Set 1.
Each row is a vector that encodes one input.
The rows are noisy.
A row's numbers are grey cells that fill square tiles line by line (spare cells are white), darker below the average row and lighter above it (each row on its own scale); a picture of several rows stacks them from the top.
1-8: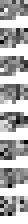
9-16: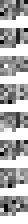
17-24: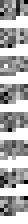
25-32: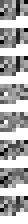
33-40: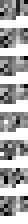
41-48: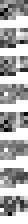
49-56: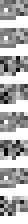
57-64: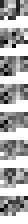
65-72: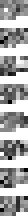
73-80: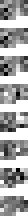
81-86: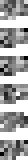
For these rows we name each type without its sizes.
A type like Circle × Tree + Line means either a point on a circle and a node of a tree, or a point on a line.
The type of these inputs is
(Bool × Bool × Bool + Unit) × Line.
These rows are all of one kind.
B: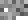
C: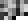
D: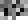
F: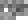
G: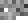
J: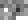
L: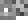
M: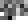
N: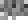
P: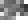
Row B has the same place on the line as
G, N and P.
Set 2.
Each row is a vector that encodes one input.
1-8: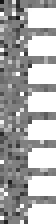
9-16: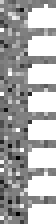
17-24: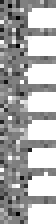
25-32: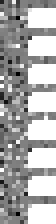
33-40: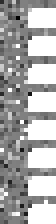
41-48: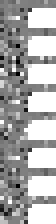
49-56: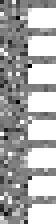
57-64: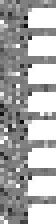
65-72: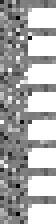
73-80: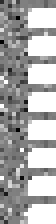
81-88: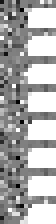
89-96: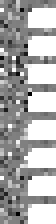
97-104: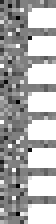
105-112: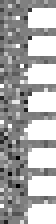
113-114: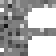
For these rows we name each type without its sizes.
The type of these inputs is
(Bool × Bool × Bool + Unit) × Line.
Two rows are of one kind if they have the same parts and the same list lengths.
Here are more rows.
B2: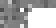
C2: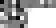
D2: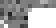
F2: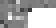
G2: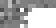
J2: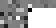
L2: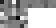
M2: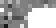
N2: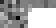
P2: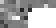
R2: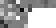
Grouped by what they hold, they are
B2, F2, G2, J2, M2, P2, R2
C2, D2, L2, N2

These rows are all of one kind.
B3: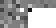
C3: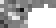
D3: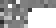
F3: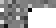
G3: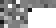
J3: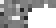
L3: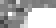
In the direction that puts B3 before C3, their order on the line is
F3, B3, G3, D3, L3, C3, J3.
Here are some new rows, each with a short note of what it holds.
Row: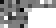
a point on a line
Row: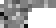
a point on a line and three true/false values
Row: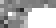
a point on a line and three true/false values
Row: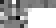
a point on a line
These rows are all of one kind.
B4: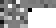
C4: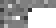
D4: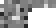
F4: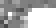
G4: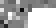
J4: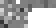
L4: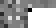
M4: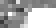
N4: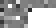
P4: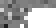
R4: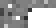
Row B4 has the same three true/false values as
C4, N4 and R4.
